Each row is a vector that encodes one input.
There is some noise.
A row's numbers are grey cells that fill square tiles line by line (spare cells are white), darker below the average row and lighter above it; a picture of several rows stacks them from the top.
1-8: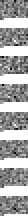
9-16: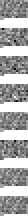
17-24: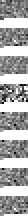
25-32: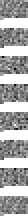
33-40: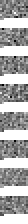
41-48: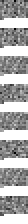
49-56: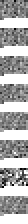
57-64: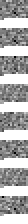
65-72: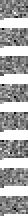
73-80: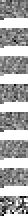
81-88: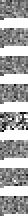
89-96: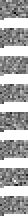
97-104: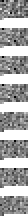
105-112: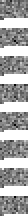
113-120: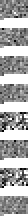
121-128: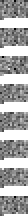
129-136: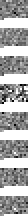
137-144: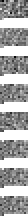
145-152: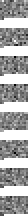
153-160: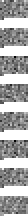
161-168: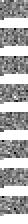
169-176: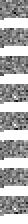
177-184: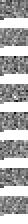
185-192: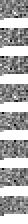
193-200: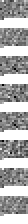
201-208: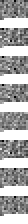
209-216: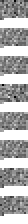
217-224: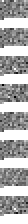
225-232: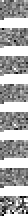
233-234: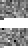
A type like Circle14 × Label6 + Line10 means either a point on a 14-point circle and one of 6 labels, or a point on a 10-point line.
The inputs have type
Bool × Bool × Bool + Unit.
